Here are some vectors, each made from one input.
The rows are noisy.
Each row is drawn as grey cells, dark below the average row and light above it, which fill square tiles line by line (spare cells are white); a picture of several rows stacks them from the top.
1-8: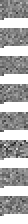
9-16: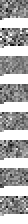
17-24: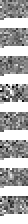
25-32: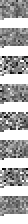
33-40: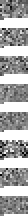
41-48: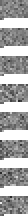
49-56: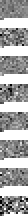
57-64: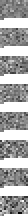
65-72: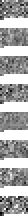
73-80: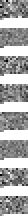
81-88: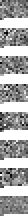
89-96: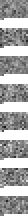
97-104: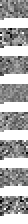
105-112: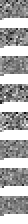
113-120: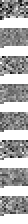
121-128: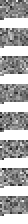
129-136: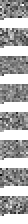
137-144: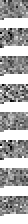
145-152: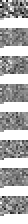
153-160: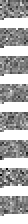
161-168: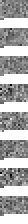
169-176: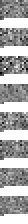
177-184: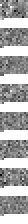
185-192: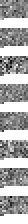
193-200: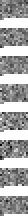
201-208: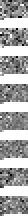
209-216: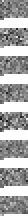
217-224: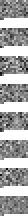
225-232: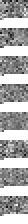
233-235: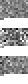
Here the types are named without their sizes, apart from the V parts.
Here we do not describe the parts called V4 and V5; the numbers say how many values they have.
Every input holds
a value of V4 and a value of V5, together with a list of points on a circle.
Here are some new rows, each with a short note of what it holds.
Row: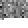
a value of V4 and a value of V5, together with a list of three items
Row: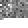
a value of V4 and a value of V5, together with a list of one item
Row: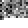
a value of V4 and a value of V5, together with the empty list
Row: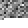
a value of V4 and a value of V5, together with the empty list
